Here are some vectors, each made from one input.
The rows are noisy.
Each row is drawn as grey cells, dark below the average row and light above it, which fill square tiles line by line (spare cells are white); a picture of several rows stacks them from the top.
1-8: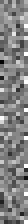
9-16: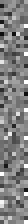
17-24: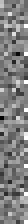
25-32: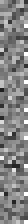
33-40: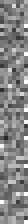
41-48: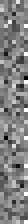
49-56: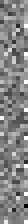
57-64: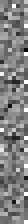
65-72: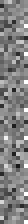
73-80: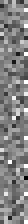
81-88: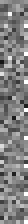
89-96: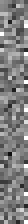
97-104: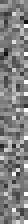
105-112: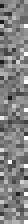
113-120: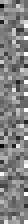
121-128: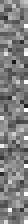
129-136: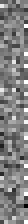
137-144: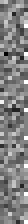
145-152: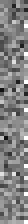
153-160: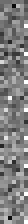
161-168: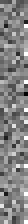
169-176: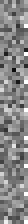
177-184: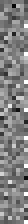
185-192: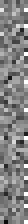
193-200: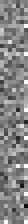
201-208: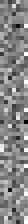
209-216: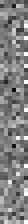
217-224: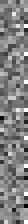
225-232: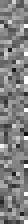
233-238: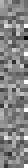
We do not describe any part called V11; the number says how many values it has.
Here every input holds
four true/false values, together with either a node of a 16-node tree, or a value of V11.
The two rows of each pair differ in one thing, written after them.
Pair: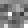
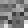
the node of the tree
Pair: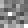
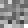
the node of the tree
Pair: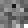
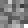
the node of the tree
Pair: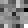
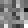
the node of the tree
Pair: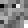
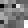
the node of the tree
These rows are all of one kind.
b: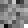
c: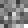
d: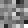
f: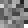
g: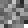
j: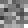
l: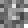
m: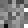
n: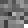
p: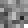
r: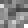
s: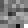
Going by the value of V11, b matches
d, f and g.
